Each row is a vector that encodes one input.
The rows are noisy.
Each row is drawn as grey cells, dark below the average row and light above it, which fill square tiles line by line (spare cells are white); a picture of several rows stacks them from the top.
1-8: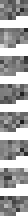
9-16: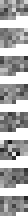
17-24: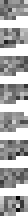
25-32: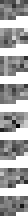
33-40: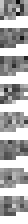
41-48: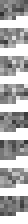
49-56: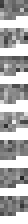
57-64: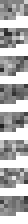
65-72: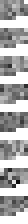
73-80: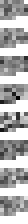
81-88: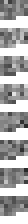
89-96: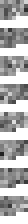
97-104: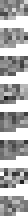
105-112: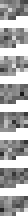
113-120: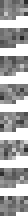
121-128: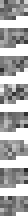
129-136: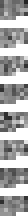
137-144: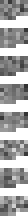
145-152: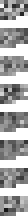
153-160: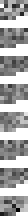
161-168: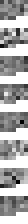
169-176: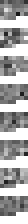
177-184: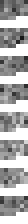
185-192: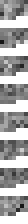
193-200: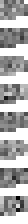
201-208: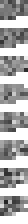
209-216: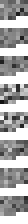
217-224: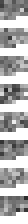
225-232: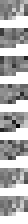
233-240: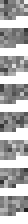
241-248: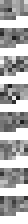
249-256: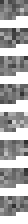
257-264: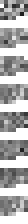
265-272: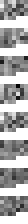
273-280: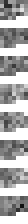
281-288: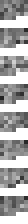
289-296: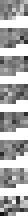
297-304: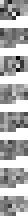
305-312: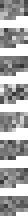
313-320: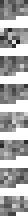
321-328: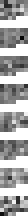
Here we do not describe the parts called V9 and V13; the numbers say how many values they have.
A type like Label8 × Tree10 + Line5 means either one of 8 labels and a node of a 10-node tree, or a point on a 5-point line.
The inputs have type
(Bool × Bool × Bool × Bool + Label6) × V13 + V9.
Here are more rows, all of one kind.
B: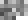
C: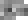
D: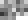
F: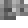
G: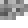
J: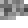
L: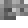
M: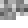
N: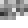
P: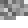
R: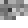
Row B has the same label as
F, L and R.
